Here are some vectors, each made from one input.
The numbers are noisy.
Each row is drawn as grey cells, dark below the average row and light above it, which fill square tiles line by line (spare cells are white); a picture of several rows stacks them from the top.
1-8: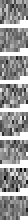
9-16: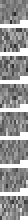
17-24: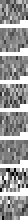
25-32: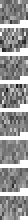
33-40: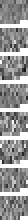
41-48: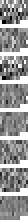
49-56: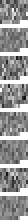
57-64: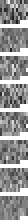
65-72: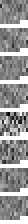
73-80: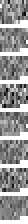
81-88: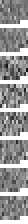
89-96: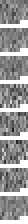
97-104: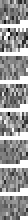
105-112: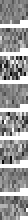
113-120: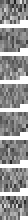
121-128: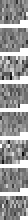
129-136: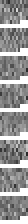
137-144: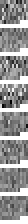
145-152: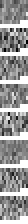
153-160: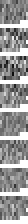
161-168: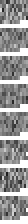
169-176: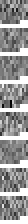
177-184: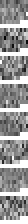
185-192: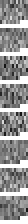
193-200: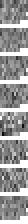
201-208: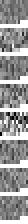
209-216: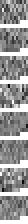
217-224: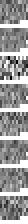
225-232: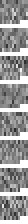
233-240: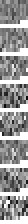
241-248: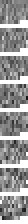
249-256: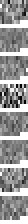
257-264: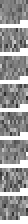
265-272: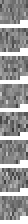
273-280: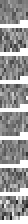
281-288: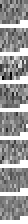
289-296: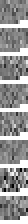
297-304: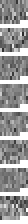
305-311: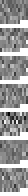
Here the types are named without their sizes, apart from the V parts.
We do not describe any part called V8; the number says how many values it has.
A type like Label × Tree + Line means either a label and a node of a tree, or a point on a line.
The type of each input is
Bool × Bool × Bool × Bool × List(V8) + Circle.
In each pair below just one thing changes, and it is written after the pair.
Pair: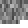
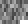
the value of V8 in item 2 of the list
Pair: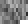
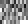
one of the four true/false values
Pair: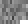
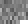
the value of V8 in item 1 of the list
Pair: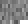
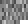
the value of V8 in item 1 of the list
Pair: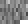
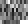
one of the four true/false values
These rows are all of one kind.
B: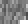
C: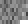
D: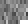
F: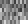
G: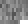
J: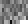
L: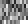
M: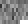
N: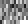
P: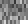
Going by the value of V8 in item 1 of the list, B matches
L, M and P.
